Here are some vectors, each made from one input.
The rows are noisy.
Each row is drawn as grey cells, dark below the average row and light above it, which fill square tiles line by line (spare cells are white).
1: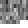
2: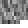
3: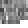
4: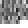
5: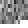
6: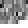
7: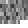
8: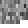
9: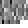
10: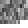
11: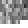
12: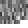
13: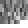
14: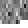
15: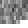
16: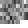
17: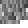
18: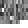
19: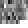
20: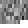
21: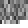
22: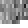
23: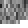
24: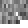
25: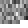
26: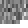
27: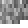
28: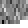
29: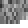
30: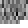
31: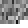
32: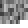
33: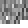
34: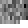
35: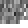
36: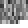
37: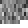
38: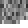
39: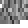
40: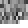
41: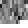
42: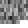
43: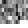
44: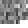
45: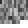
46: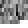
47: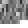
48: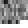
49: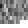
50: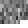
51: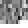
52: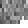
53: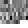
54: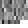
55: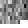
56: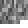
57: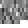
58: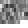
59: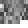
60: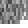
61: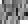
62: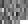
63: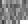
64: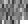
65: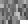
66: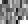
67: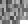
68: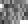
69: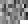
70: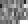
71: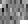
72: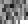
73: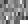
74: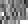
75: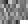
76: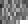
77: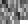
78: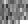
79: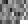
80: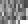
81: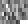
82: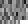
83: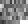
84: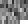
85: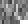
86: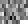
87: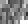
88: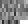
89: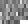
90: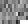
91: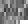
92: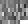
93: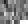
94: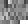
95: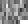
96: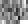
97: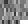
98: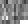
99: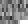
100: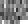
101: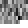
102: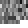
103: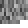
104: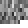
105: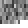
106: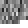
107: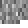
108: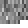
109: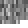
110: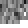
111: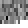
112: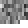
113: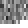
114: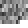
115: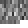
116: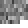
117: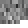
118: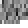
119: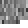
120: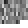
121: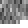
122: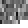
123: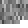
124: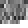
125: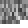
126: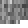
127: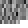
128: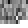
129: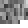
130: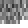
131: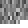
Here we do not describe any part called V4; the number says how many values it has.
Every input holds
a point on a 7-point line, a node of a 7-node tree, a true/false value and a value of V4.
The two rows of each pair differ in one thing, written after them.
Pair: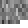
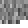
the true/false value
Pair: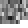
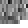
the true/false value
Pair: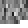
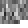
the value of V4
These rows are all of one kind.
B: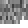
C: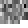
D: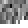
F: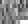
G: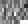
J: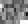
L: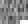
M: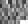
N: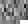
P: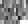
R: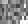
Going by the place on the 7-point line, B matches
D, M and R.
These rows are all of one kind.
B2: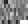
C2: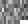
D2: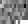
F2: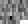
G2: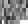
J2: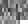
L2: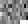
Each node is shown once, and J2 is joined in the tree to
B2 and C2.
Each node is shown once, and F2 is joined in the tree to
C2 and G2.
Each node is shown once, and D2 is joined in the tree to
C2 and L2.
